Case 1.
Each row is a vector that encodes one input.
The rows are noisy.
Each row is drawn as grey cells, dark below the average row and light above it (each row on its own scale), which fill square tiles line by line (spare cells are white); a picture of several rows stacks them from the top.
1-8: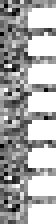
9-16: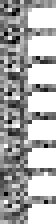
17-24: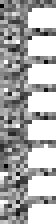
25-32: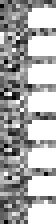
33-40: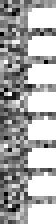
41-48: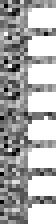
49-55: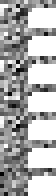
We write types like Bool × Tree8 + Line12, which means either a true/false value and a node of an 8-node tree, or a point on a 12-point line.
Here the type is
Line9.
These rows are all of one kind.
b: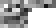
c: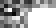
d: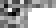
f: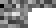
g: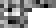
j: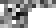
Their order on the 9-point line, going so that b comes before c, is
j, b, g, f, c, d.
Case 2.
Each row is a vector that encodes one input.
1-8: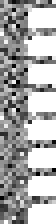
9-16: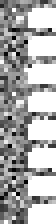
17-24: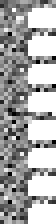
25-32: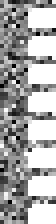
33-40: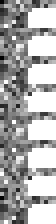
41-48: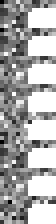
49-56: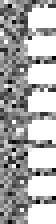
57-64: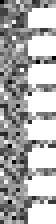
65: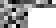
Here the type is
Label6.
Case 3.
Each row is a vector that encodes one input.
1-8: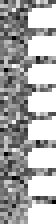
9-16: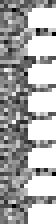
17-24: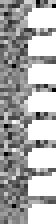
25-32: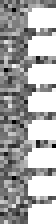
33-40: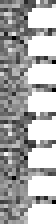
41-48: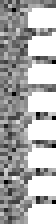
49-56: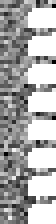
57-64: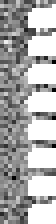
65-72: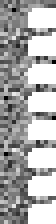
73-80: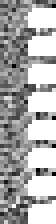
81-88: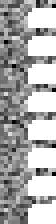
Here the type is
Line9.
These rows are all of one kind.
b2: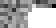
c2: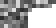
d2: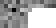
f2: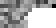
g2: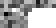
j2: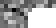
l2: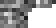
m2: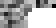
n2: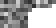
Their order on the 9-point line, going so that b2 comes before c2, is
g2, m2, f2, b2, d2, j2, l2, n2, c2.
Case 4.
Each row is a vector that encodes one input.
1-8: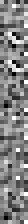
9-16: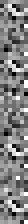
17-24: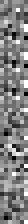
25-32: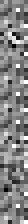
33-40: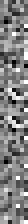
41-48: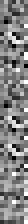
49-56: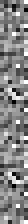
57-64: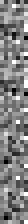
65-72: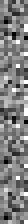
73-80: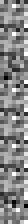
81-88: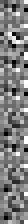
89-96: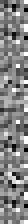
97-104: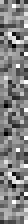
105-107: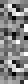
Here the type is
Label5.
